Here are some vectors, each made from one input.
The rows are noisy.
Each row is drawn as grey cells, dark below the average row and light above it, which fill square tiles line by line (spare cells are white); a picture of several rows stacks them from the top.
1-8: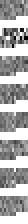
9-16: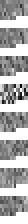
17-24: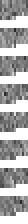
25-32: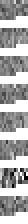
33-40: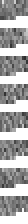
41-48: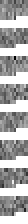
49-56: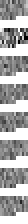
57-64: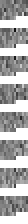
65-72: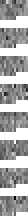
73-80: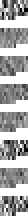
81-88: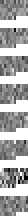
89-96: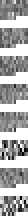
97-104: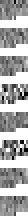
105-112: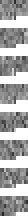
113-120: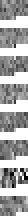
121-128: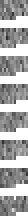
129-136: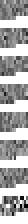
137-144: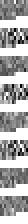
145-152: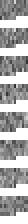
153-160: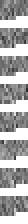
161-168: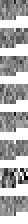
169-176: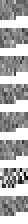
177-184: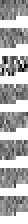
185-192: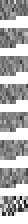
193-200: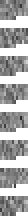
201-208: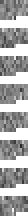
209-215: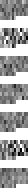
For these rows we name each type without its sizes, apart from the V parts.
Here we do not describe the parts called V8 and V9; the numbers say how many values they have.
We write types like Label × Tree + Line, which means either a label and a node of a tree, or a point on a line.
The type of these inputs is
Label + (Line + V8) × (Line + V9).
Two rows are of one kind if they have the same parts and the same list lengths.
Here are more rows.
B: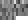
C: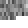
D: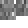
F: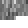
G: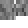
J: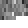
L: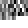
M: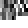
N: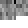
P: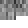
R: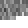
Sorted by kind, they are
B, D, F, G
C
J, R
L, M
N, P

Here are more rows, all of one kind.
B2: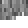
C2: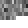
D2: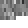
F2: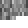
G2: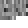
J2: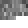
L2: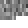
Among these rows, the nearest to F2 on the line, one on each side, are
B2 and C2.
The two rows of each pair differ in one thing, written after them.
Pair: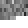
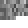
the place on the line
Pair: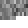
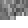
the place on the line
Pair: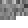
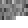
the place on the line
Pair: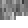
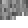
the value of V9
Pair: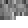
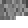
the value of V9
